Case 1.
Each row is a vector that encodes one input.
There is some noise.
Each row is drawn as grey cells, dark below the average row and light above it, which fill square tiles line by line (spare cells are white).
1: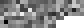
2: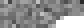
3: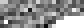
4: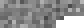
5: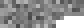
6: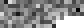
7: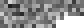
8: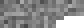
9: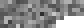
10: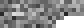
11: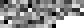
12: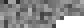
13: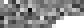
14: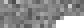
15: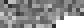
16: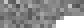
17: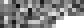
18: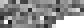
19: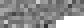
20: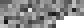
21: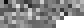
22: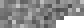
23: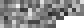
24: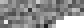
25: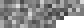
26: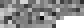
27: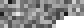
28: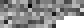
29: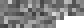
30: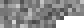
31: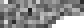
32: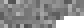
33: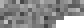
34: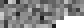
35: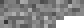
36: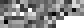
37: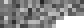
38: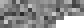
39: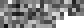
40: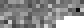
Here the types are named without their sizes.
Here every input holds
a point on a line and a true/false value.
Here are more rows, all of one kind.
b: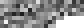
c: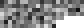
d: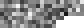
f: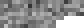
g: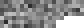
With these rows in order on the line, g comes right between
c and f.
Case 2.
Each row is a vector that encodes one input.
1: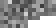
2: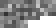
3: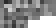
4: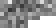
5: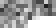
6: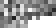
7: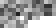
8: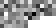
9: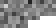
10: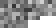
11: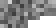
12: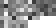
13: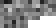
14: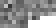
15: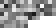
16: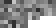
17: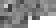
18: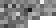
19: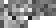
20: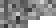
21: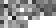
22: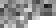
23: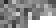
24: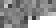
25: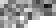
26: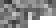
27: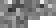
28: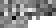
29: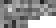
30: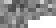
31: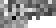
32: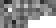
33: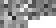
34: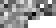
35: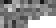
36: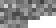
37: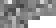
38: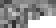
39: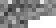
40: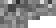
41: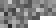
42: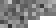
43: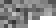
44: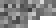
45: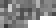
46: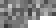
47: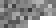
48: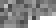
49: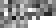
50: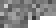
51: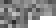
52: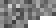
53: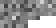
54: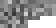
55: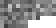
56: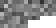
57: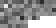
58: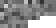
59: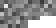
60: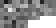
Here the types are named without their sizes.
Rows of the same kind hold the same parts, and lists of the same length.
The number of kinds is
2.
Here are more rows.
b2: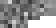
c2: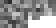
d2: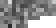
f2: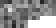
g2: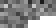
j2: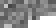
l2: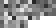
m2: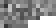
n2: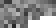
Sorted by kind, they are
b2, c2, d2, f2, g2, j2, m2, n2
l2

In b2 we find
three true/false values.
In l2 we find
a label.
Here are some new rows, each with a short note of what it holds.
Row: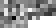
a label
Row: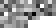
a label
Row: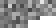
three true/false values
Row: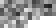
a label
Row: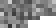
three true/false values
